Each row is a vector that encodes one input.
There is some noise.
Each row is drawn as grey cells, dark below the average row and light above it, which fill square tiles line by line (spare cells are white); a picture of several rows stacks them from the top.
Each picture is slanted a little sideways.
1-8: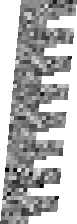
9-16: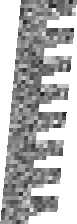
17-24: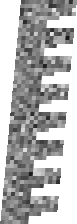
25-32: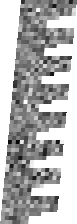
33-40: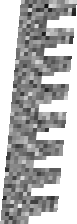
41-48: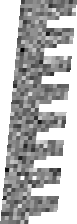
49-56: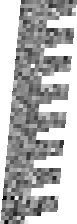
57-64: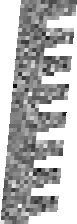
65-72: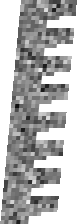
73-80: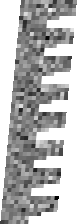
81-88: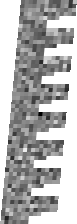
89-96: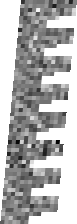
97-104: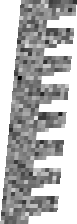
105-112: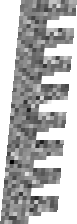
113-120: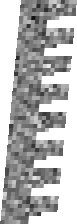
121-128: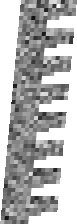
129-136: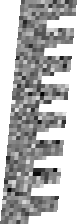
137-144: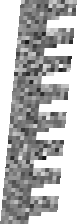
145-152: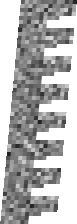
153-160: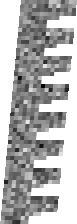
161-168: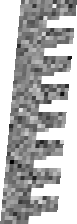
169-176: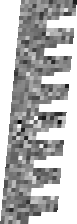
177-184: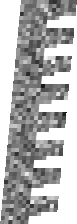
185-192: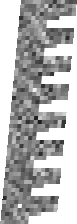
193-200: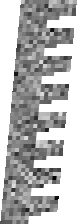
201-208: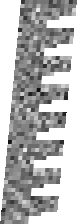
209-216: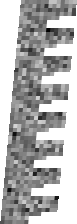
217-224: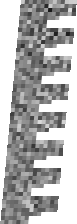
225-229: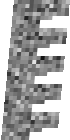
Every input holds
either a point on each of two 5-point lines and three true/false values, or a list of up to two points on a 10-point circle.
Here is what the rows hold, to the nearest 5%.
About 40% of them hold a point on each of two 5-point lines and three true/false values. The rest are lists of up to two points on a 10-point circle: a few of all rows are empty, 30% hold one and 30% two.
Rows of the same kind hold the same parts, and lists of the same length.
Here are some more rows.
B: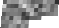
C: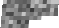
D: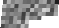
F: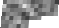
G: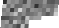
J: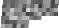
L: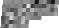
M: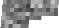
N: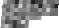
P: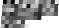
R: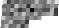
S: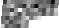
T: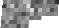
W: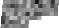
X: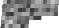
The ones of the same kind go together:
B, D, F, G
C, M, R, X
J, L, N, S, T, W
P

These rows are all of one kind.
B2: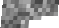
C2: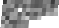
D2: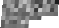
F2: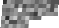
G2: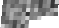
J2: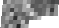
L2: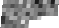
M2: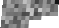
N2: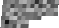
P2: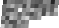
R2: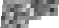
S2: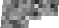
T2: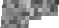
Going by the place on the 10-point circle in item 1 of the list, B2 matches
D2, M2 and T2.
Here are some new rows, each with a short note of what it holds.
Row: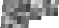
a point on each of two 5-point lines and three true/false values
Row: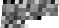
the empty list
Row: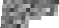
a list of one item
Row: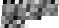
the empty list
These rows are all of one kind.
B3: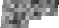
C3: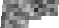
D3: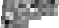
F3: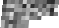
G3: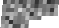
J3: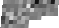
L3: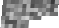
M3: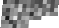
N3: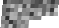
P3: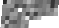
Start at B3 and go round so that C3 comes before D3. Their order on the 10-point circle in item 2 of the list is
B3, F3, C3, M3, N3, G3, D3, J3, L3, P3.
